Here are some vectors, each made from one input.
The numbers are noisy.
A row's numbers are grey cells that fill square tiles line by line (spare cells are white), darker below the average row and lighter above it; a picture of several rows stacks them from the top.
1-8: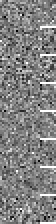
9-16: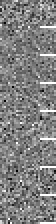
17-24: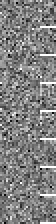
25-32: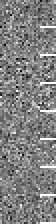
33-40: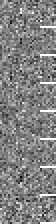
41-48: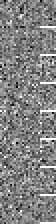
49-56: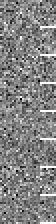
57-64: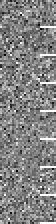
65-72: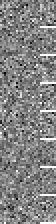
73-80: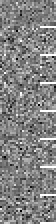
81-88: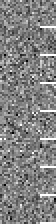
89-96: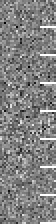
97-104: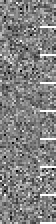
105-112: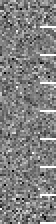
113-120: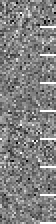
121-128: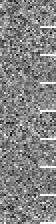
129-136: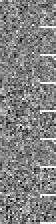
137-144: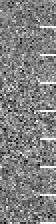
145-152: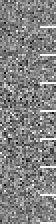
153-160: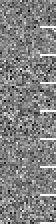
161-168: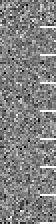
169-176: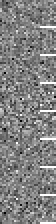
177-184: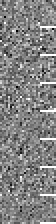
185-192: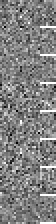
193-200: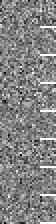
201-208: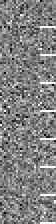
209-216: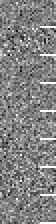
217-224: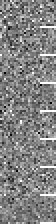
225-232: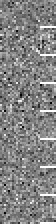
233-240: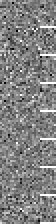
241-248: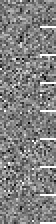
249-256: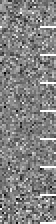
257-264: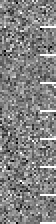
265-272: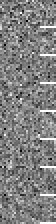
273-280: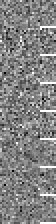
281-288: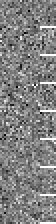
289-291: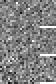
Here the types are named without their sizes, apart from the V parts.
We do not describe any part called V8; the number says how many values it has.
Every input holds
a point on a circle, together with either a point on a line, or a value of V8.
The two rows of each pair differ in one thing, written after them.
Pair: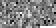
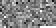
the value of V8
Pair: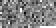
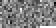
the place on the circle
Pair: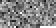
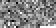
the value of V8
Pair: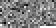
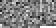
the place on the circle
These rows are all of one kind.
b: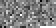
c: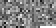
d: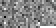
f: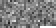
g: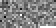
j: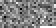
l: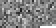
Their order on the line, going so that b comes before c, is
b, c, l, f, d, g, j.
